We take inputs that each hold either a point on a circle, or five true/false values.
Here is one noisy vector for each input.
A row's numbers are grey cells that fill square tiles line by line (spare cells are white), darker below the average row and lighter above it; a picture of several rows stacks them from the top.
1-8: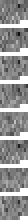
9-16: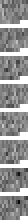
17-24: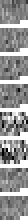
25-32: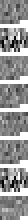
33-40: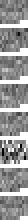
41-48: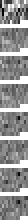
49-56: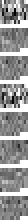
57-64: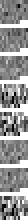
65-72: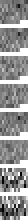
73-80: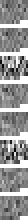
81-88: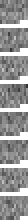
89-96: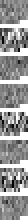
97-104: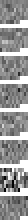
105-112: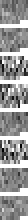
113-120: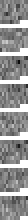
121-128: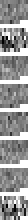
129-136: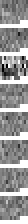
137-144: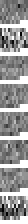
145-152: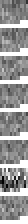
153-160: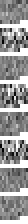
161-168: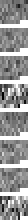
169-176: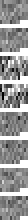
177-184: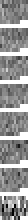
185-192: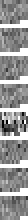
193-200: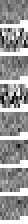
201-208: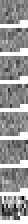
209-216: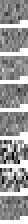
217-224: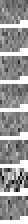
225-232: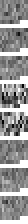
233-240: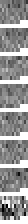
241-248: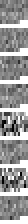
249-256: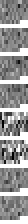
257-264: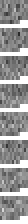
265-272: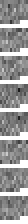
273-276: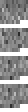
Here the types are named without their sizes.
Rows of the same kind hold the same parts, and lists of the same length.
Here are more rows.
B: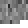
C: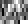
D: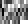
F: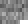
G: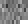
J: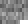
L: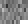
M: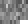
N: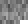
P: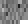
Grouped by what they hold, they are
B, F, G, J, L, M, N, P
C, D

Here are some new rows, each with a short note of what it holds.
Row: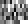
a point on a circle
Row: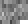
five true/false values
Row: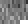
five true/false values
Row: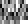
a point on a circle
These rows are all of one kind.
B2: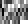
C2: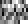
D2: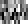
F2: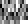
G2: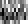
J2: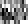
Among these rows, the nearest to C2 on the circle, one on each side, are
B2 and D2.
